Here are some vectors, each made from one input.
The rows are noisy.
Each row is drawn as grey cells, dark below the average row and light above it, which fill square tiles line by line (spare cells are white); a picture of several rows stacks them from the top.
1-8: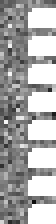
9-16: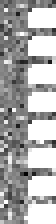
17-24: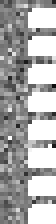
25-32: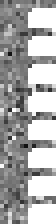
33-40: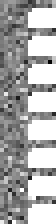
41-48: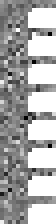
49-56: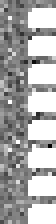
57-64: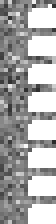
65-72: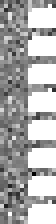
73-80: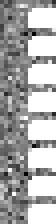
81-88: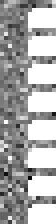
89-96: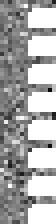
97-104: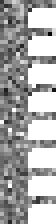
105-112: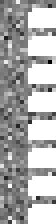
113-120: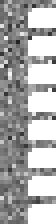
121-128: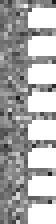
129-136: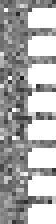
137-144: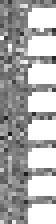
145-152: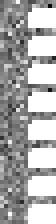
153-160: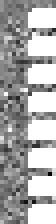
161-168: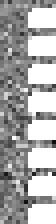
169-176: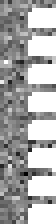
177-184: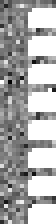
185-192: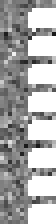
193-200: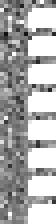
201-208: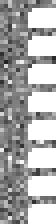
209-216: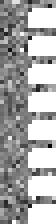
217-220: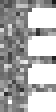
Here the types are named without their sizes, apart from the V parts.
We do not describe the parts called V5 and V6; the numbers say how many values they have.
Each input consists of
either a point on a line, a node of a tree and a value of V5, or a true/false value and a value of V6.
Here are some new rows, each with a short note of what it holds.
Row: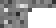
a true/false value and a value of V6
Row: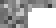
a true/false value and a value of V6
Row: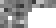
a point on a line, a node of a tree and a value of V5
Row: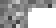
a true/false value and a value of V6
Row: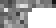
a true/false value and a value of V6
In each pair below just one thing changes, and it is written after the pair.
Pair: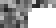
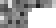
the place on the line
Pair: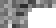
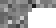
the value of V5
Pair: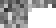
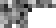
the node of the tree
